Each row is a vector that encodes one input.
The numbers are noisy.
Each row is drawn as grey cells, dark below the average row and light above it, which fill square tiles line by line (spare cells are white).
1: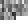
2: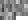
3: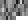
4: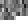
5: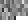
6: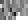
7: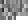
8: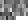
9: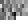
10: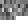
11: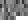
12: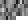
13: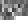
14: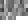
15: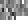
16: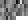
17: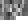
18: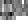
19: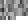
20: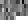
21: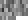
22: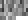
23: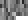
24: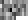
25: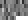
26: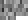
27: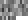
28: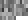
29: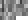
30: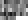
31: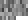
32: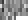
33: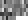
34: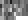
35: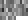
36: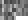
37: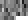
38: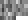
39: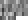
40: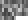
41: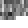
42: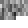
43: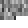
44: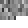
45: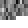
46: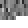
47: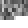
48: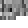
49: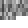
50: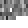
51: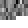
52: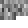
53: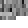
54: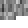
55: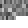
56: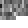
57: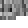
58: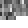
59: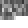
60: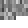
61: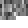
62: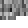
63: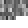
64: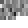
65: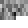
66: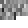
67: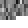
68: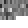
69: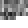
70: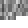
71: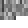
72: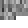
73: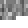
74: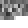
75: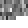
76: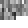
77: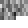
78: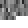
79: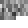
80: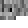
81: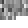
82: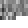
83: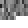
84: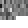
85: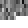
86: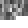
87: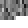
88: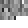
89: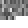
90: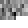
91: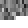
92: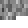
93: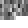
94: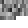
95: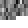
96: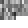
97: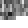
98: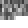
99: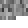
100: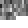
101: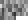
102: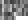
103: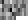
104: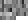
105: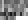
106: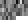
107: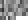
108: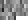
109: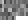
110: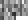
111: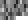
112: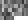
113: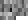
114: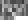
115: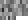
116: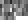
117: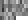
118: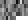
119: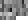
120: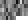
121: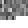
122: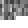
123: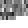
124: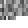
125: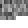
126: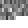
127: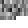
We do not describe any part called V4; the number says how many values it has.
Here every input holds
a point on a 5-point line and a true/false value, together with a list of up to two values of V4.
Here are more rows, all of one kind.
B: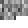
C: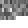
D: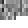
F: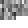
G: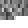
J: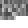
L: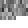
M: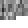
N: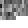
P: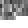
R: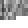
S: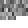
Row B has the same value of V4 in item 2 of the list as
C, D, P and R.
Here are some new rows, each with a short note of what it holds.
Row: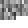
a point on a 5-point line and a true/false value, together with a list of two items
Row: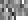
a point on a 5-point line and a true/false value, together with a list of two items
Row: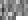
a point on a 5-point line and a true/false value, together with a list of one item
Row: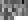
a point on a 5-point line and a true/false value, together with a list of one item
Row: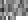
a point on a 5-point line and a true/false value, together with a list of two items
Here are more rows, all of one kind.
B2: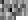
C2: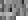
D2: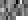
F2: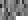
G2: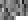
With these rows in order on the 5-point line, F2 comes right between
C2 and D2.
